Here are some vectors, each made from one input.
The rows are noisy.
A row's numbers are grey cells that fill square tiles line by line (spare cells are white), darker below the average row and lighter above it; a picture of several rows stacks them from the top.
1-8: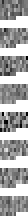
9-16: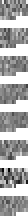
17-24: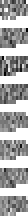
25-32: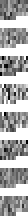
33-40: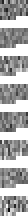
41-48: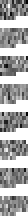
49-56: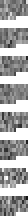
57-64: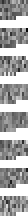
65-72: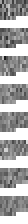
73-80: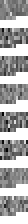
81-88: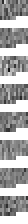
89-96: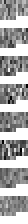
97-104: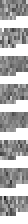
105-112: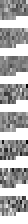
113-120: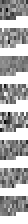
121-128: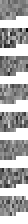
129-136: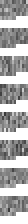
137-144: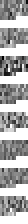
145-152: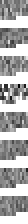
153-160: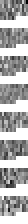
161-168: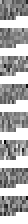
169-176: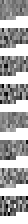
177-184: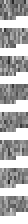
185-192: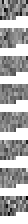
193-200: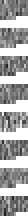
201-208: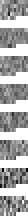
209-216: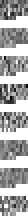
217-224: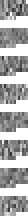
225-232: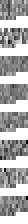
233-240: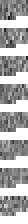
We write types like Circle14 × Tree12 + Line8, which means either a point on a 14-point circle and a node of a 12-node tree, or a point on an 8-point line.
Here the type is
Bool × (Tree7 + Unit) + Tree16.
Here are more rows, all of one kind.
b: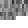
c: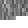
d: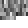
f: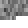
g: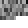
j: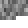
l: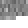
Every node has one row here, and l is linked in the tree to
c.
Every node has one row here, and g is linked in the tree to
b and j.
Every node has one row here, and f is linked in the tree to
b and d.
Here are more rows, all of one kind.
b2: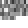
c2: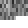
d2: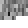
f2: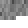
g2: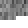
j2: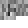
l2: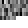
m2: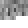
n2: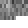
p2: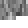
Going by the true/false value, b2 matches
c2, j2, m2 and n2.
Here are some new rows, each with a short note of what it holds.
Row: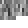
a node of a 16-node tree
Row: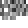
a node of a 7-node tree and a true/false value
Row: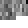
a node of a 16-node tree
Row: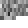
a true/false value
